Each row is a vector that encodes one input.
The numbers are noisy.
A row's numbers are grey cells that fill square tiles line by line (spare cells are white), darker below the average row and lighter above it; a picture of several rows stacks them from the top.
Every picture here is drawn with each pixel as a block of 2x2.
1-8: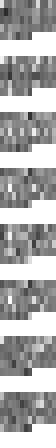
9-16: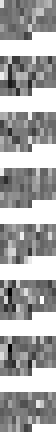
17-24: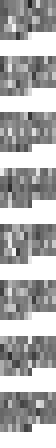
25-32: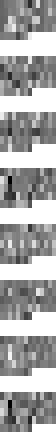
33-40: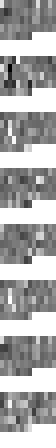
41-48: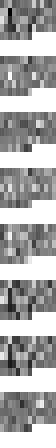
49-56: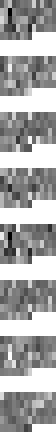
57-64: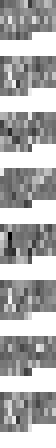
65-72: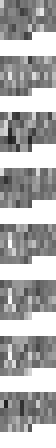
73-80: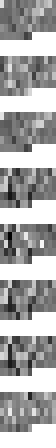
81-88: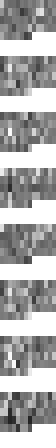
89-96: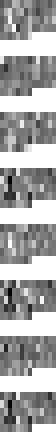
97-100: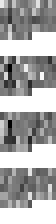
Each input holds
either a point on a 6-point line, or a point on a 9-point line and a true/false value.
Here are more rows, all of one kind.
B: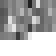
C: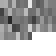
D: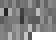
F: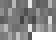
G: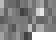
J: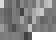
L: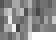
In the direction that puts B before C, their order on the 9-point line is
B, J, G, D, F, L, C.
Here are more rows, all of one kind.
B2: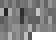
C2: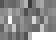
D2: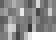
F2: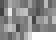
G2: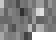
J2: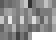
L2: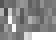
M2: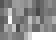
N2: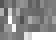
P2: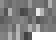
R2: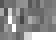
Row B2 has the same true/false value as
G2 and P2.
